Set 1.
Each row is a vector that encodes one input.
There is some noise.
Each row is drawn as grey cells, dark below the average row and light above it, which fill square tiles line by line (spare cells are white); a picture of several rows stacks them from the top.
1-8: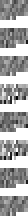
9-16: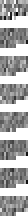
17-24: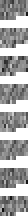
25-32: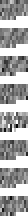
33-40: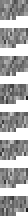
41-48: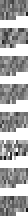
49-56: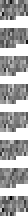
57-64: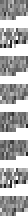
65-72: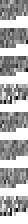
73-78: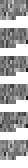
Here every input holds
either a fixed value, or three true/false values.
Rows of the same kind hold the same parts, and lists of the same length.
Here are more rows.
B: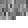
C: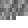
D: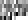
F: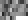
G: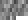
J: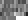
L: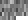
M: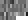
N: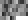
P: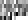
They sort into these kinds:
B, C, F, G, J, L, M, N
D, P

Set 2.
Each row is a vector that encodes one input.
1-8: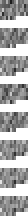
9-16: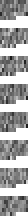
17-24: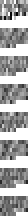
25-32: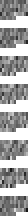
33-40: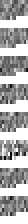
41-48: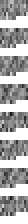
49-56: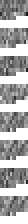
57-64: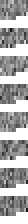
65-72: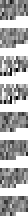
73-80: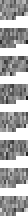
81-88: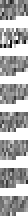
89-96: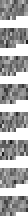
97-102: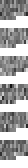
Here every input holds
either a fixed value, or three true/false values.
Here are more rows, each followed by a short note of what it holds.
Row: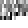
a fixed value
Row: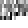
a fixed value
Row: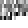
a fixed value
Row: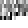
a fixed value
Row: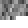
three true/false values
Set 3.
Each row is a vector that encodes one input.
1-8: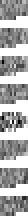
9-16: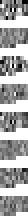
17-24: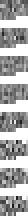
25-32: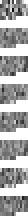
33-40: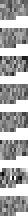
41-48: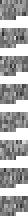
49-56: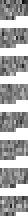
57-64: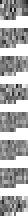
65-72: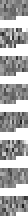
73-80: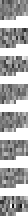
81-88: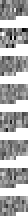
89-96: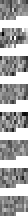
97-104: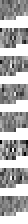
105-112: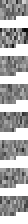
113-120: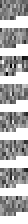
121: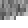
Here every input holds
a point on a 15-point circle.
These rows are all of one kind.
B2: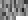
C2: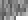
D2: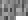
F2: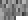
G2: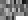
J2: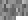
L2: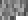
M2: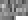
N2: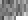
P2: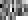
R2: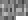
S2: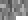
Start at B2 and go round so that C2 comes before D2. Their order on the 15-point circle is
B2, C2, N2, S2, M2, R2, D2, J2, F2, L2, P2, G2.
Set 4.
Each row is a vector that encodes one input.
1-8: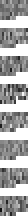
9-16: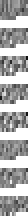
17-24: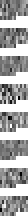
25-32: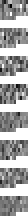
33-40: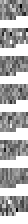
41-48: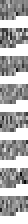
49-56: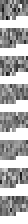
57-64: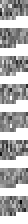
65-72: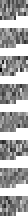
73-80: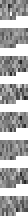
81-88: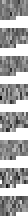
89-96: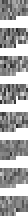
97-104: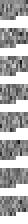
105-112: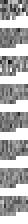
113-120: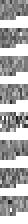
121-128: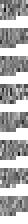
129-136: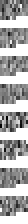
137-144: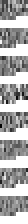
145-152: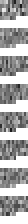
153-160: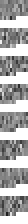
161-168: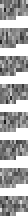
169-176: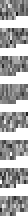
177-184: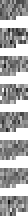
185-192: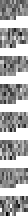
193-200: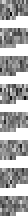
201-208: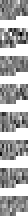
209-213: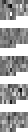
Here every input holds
a point on a 7-point line.
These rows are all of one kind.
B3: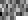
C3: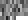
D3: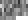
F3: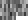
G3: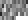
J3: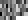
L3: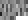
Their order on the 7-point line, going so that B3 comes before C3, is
G3, L3, J3, B3, D3, F3, C3.
